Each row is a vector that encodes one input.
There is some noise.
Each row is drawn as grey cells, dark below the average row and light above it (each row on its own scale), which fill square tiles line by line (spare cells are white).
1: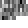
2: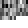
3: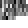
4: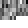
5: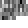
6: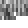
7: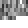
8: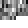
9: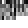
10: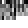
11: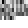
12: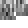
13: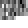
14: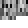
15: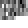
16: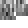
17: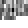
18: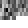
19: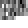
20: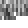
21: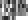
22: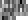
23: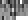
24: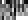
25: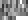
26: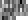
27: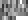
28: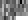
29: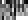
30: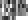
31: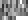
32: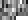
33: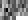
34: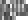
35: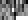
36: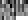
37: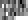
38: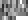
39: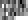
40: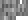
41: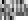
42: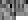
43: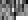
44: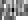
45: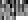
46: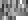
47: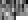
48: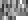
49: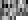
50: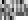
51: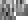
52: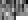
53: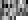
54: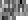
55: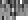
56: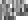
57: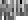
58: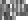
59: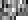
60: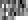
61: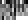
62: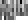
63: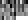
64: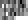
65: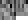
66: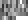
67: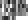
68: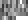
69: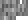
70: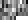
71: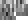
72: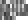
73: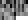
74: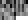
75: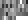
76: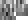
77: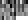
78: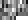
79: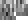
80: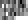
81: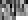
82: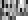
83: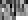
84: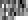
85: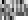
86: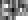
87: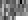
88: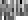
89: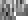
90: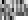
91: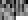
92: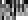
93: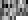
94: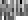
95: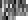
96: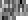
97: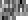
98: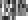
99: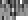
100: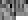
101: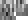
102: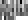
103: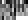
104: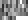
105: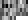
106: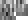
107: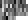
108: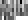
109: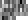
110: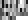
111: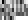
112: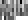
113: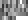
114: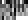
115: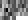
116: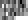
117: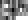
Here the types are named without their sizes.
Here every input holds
a true/false value, together with either a label, or a node of a tree.
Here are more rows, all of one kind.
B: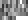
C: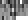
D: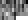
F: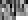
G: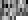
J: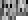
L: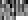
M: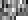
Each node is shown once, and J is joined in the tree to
F and G.
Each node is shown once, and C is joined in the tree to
L.
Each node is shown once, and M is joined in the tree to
D.
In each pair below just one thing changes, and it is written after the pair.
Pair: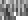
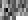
the true/false value
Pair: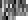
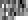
the label
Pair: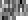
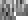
the true/false value
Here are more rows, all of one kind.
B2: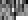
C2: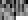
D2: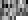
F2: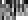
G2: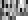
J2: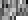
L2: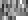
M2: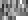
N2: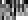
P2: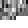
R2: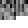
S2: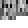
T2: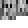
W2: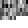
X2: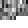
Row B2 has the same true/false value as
C2, F2, N2 and R2.
